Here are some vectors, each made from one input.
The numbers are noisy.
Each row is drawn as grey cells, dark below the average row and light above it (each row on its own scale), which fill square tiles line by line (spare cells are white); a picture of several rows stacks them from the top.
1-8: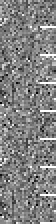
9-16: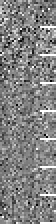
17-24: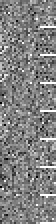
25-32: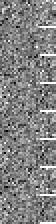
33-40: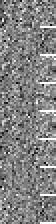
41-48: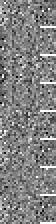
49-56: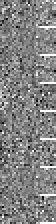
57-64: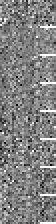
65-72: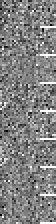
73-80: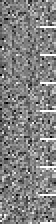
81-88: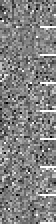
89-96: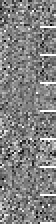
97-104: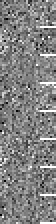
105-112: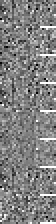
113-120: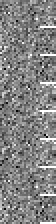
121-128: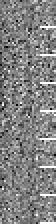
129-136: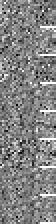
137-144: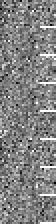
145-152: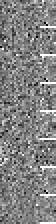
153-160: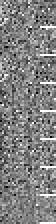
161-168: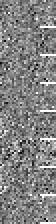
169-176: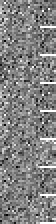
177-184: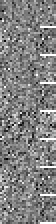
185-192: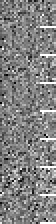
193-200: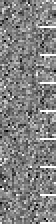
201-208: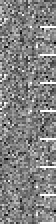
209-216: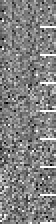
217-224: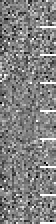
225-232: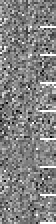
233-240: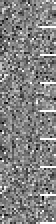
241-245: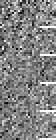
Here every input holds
either a point on a 17-point line, or four true/false values.
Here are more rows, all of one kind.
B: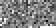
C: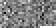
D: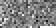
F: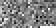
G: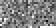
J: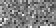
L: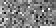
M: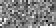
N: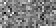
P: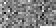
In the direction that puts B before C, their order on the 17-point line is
M, B, G, J, D, F, L, P, C, N.
